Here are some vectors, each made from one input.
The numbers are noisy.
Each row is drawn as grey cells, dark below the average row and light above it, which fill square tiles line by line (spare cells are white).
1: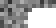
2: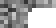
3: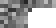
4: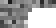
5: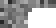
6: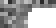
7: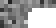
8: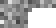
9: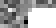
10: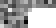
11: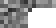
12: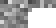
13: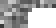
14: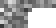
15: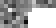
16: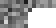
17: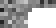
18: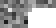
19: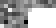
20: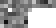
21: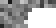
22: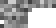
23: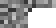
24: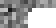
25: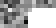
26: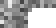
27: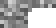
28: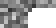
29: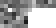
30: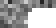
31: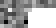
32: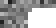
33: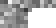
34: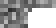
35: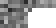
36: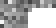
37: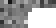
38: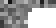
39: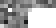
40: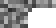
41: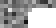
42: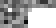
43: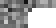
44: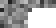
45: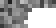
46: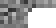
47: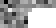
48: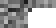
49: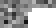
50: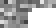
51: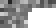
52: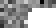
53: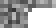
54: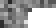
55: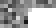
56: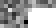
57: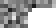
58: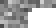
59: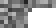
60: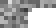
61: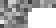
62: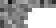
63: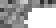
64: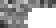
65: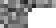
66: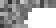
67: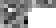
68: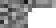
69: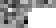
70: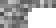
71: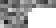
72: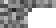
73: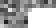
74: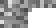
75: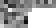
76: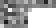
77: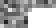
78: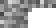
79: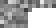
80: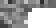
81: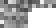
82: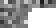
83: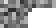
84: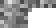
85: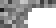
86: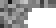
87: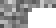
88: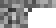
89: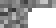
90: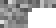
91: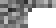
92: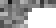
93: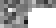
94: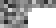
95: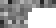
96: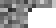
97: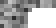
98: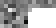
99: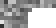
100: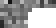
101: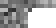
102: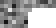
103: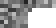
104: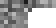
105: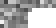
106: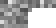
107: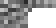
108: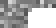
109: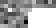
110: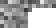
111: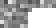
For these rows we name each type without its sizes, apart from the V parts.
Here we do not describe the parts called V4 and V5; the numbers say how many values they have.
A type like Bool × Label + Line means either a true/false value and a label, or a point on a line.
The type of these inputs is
Circle × Line × V4 × V5.
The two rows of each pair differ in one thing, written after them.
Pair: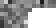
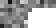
the value of V5
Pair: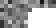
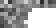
the place on the line
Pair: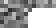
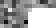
the value of V4
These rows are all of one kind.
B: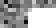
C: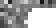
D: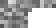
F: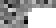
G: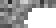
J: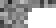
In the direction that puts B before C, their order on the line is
F, B, J, D, G, C.
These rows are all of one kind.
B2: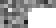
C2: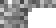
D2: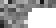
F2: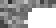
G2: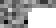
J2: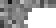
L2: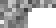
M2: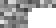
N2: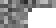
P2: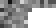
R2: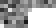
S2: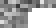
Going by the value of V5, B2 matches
C2 and F2.
